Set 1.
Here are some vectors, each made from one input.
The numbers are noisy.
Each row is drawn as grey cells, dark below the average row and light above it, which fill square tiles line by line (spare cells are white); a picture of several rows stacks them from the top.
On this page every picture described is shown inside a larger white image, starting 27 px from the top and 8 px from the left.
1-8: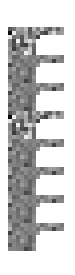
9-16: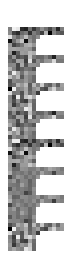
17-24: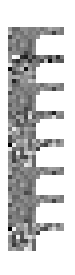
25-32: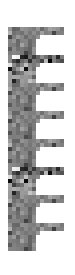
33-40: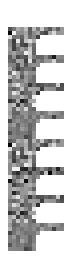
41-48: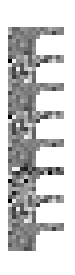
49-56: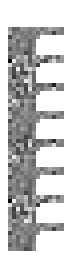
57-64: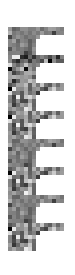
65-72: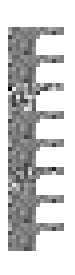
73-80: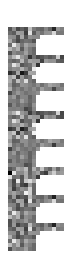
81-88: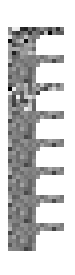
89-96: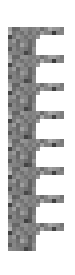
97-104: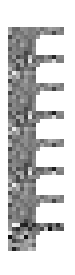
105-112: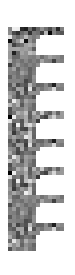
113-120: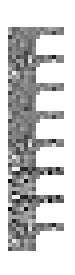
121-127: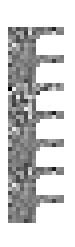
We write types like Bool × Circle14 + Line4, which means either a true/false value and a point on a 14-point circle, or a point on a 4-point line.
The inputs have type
Label5.
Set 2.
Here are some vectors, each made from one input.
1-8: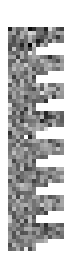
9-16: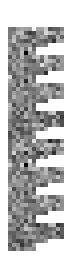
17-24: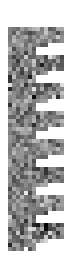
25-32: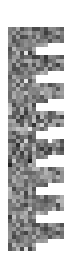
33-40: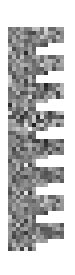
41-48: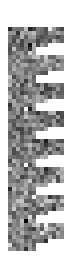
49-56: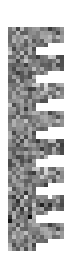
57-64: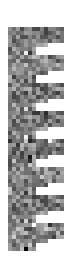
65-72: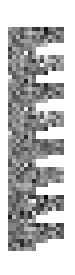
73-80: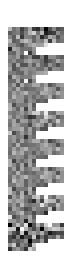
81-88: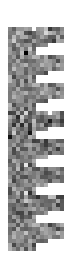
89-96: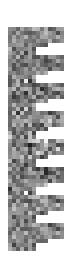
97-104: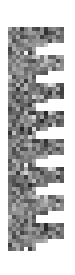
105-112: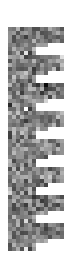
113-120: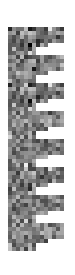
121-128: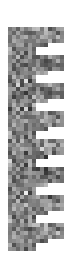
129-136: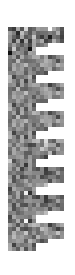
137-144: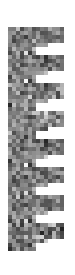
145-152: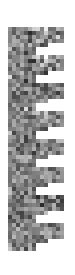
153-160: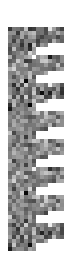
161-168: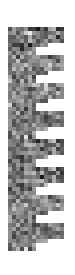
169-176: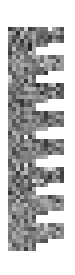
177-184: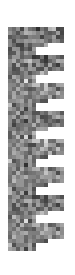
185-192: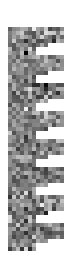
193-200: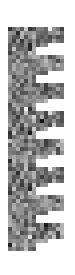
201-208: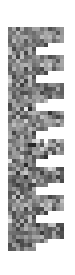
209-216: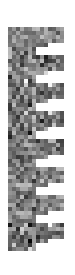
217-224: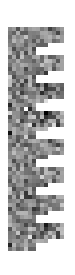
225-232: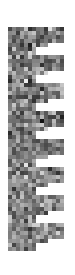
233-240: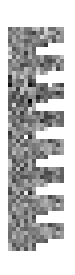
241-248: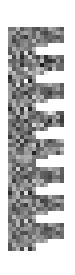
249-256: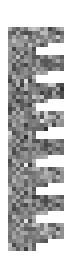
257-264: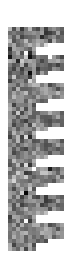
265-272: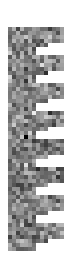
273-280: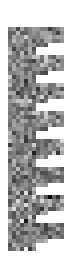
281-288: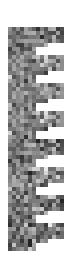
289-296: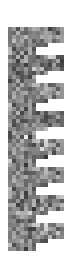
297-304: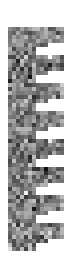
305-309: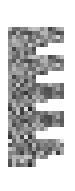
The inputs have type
Line8.
